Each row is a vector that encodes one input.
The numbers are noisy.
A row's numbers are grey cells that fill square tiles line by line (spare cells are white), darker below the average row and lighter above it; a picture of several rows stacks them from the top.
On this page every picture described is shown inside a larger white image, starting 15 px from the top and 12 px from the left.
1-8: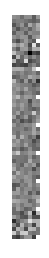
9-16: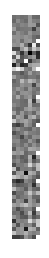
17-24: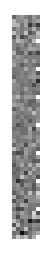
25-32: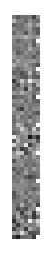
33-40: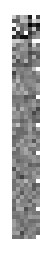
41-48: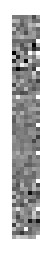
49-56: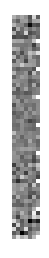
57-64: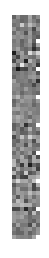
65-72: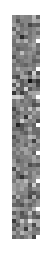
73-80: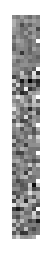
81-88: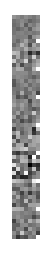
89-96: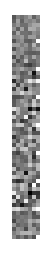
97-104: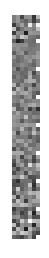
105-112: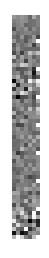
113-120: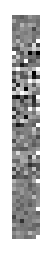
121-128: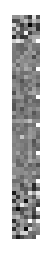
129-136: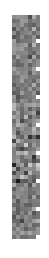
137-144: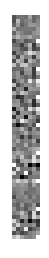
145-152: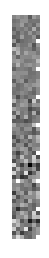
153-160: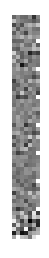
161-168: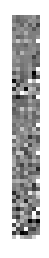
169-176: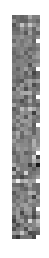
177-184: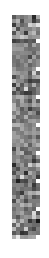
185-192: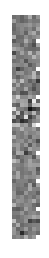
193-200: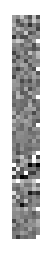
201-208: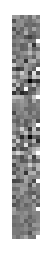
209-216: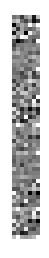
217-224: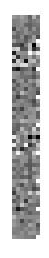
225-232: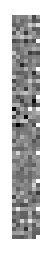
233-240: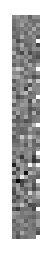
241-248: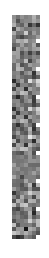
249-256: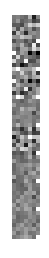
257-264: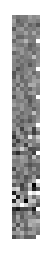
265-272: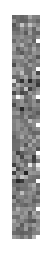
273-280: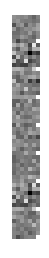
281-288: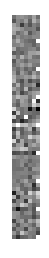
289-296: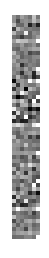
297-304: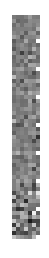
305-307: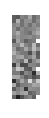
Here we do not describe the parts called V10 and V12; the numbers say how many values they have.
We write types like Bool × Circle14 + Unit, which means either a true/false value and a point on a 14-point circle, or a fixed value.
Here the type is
Bool × Line9 + Line7 × V12 + V10.
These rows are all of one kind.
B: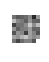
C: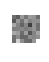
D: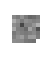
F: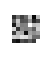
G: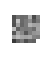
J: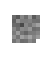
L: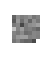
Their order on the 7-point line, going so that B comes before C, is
B, J, D, L, C, G, F.
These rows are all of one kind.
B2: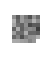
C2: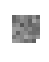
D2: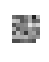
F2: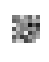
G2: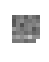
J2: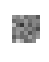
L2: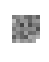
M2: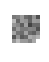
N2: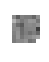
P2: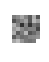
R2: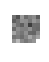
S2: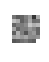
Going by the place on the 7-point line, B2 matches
C2, G2, M2 and R2.
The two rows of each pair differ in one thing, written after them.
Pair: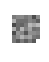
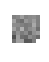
the place on the 7-point line
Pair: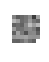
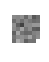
the value of V12
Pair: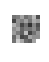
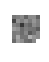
the place on the 7-point line
